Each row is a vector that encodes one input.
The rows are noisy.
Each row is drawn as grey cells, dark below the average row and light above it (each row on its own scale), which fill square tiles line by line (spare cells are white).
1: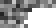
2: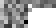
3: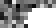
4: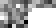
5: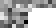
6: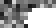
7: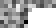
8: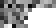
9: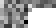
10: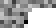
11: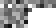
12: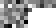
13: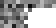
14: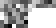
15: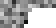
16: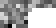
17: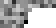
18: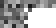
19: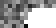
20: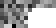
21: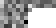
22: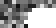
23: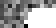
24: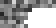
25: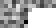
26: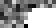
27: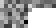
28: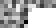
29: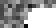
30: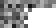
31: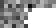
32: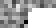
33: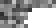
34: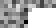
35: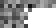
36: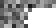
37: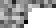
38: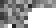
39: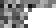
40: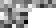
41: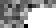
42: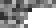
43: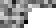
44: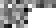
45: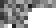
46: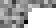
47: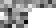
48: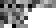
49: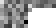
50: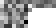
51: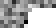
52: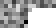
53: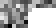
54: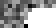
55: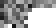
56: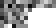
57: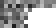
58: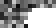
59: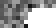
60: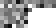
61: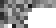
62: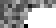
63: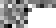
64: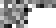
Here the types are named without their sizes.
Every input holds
a point on a line and a true/false value.
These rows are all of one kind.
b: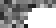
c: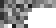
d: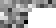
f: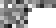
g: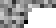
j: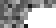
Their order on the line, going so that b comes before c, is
f, b, j, d, g, c.
